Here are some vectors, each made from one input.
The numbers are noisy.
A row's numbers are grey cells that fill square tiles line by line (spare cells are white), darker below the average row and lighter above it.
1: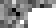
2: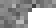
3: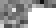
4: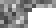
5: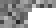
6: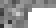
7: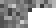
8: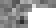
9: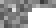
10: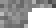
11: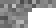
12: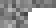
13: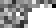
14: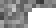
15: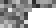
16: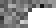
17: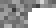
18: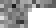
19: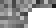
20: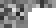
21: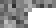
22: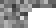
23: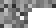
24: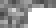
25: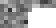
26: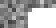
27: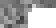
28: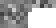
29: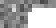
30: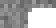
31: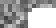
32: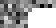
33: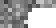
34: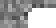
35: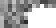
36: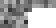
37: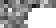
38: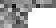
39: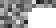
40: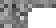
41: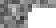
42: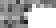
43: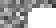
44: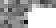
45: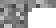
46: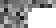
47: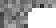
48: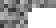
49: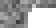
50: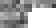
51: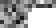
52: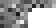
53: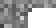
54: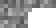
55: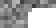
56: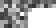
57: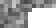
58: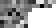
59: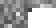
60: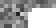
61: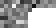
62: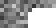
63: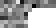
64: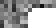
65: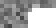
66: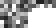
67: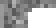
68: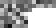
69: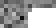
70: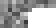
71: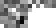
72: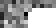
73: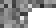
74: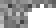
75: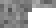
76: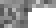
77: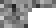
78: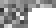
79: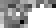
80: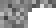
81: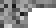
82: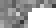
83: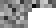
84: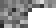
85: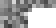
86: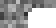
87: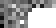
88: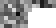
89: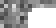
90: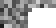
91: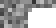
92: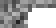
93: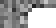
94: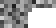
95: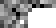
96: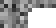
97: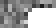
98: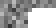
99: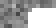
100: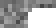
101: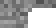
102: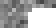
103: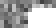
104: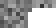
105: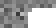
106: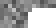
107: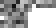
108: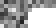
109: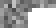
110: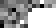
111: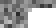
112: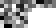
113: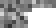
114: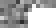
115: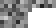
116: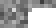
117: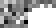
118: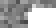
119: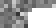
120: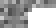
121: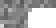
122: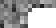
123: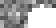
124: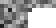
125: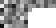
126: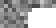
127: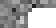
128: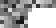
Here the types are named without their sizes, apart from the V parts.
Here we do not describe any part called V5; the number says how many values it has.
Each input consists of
a list of items, each a true/false value and a value of V5.
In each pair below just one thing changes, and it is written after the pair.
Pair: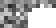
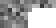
the true/false value in item 1 of the list
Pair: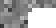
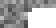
the true/false value in item 1 of the list
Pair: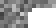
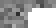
the true/false value in item 1 of the list
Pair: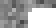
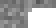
the value of V5 in item 1 of the list
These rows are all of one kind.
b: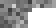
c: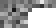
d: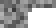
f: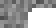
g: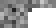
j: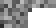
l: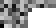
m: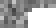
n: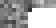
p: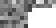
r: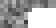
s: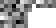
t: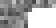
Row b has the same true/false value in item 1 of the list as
c and s.
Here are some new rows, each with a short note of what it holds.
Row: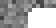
a list of two items
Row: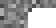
a list of three items
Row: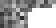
the empty list
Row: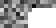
a list of one item
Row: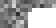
a list of two items
